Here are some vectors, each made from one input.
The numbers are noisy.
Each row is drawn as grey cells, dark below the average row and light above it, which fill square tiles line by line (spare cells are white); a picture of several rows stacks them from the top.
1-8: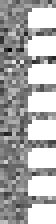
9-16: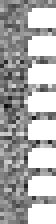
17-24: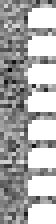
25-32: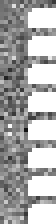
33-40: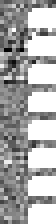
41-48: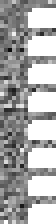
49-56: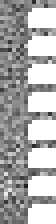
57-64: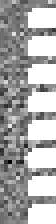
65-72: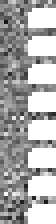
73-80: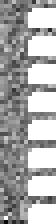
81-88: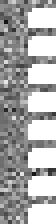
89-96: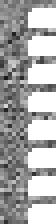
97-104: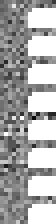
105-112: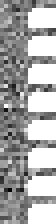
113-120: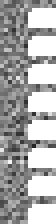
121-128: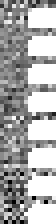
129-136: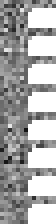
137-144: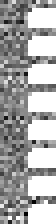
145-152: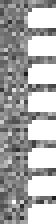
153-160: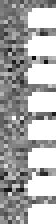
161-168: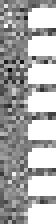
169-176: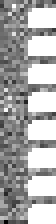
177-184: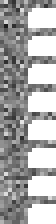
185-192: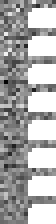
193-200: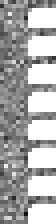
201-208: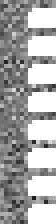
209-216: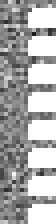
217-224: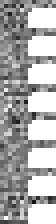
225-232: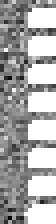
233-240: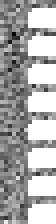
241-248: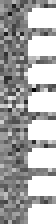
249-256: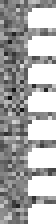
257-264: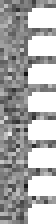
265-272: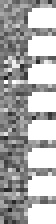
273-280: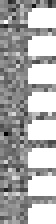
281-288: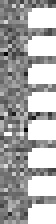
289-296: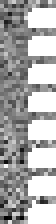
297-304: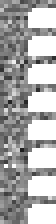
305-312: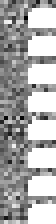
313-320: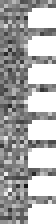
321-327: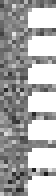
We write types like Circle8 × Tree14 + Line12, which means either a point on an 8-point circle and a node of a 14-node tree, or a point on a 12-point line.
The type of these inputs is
Circle13.
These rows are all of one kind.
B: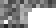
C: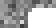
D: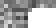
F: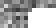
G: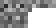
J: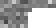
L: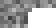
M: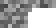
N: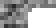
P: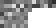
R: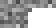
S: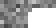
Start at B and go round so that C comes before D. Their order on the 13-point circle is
B, M, G, L, R, C, D, F, J, N, S, P.
